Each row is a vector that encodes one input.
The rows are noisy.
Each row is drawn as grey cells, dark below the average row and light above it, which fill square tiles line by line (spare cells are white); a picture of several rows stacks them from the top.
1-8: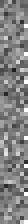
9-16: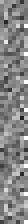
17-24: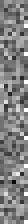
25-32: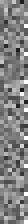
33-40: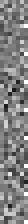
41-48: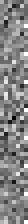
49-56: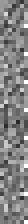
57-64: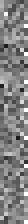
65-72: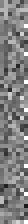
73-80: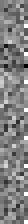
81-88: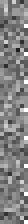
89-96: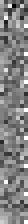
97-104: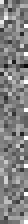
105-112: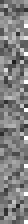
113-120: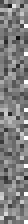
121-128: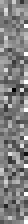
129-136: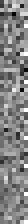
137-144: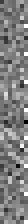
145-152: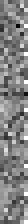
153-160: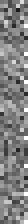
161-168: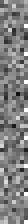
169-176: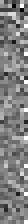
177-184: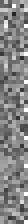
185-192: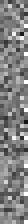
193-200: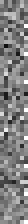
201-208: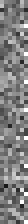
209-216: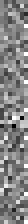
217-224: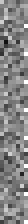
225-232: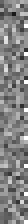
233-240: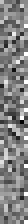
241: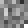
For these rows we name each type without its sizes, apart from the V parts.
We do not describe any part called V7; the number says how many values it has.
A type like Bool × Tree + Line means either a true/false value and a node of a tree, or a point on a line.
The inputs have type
Bool × V7 + Label.
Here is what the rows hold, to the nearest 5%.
About 55% of them hold a label. The rest hold a true/false value and a value of V7.
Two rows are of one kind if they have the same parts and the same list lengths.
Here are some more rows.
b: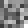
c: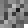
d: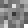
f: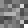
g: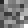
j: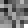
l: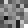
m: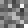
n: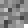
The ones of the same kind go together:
b, c, d, g, j
f, l, m, n

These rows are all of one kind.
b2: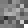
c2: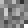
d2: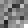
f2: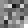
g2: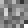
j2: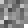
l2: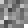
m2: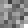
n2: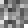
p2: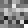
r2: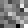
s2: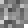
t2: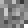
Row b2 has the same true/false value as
p2 and r2.
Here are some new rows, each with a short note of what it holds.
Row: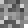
a true/false value and a value of V7
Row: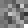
a true/false value and a value of V7
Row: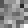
a label
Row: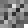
a label
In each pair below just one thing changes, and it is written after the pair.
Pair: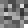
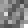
the true/false value
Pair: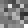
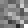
the value of V7
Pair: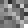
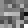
the value of V7
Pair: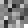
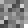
the value of V7
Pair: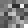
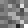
the value of V7
